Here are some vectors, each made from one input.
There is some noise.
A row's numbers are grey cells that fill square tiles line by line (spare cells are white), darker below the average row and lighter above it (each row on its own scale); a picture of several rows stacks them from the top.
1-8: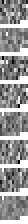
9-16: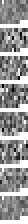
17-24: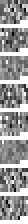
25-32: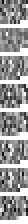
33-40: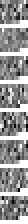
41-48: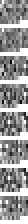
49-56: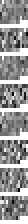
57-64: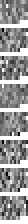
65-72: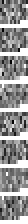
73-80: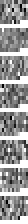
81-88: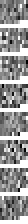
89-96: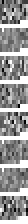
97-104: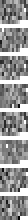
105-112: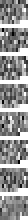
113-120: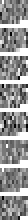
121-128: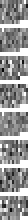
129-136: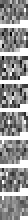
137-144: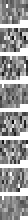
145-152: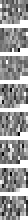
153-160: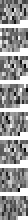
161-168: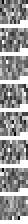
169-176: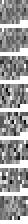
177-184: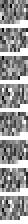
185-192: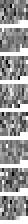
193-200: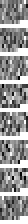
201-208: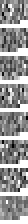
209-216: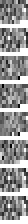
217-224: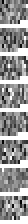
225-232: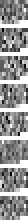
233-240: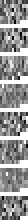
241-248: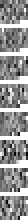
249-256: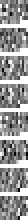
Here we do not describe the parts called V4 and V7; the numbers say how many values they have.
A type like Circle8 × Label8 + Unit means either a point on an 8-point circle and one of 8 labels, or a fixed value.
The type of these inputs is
Bool × Circle6 + (Line5 + V7) × V4.
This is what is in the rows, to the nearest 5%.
About 25% of them hold a point on a 6-point circle and a true/false value. The rest hold a value of V4, together with either a point on a 5-point line, or a value of V7.
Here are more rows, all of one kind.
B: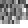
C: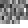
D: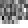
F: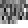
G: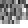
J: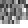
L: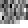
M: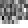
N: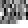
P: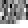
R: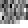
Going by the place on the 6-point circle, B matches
G and J.
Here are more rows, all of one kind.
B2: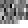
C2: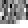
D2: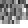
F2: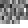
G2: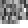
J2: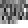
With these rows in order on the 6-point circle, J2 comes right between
B2 and G2.
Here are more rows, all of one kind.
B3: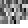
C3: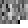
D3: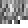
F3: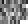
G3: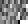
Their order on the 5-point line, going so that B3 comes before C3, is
B3, F3, G3, C3, D3.
